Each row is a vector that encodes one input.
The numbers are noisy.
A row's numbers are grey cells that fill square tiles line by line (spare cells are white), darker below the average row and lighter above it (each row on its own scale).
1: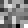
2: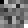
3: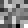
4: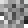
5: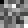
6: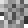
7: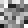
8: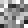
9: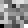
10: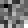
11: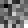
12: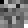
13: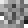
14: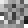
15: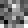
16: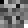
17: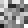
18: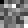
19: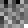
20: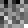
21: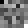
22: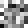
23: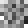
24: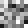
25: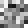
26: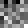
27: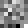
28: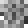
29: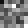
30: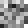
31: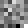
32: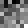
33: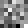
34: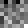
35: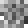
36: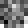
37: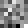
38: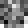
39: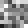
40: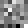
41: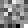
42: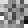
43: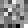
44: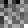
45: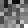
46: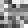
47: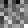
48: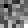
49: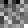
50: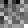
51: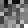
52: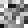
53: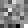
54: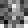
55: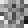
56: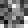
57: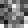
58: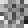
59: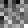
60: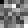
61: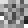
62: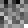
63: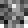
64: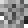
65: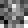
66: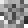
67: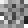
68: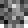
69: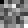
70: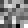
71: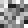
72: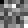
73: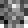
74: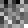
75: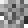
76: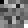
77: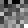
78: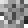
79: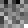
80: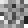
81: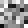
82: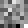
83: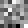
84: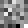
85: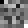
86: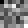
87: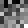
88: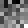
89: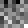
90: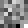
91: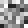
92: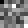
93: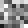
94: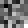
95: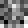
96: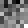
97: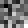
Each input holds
a point on an 11-point line.
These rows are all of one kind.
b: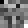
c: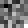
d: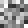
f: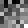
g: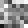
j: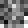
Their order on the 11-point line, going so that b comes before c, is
d, g, b, j, c, f.
